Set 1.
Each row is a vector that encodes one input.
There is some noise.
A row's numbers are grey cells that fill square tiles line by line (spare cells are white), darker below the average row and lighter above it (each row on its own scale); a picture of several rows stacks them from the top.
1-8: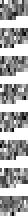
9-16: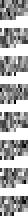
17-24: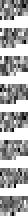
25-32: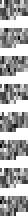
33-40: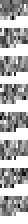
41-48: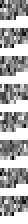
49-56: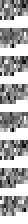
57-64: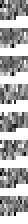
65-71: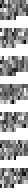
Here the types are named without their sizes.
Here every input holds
a point on a circle.
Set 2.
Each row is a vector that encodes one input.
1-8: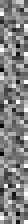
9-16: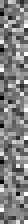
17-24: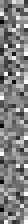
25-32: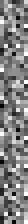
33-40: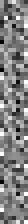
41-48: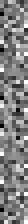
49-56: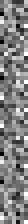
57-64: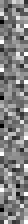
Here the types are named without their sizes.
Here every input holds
a point on a line.
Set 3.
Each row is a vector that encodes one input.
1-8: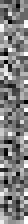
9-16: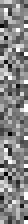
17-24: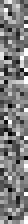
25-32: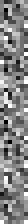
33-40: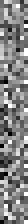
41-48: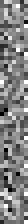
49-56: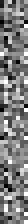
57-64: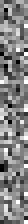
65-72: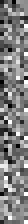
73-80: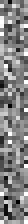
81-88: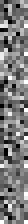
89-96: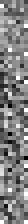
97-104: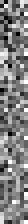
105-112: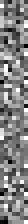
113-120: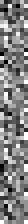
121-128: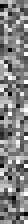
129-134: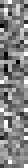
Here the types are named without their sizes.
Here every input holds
a label.
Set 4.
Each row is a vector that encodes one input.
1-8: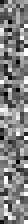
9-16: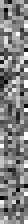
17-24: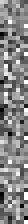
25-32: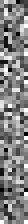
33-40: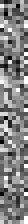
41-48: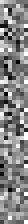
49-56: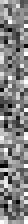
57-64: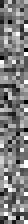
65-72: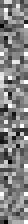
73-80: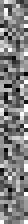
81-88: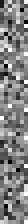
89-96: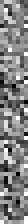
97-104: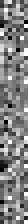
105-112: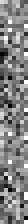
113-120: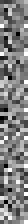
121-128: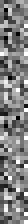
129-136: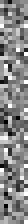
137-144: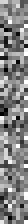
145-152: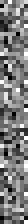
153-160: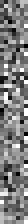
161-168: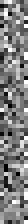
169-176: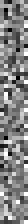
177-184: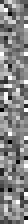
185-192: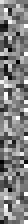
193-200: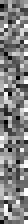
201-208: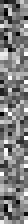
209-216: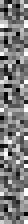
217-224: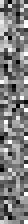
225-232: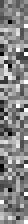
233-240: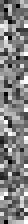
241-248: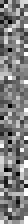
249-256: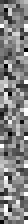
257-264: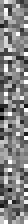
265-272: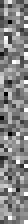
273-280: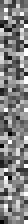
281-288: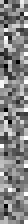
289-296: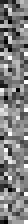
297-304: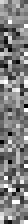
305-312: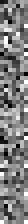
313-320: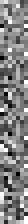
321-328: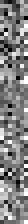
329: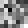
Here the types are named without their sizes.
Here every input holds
a label.
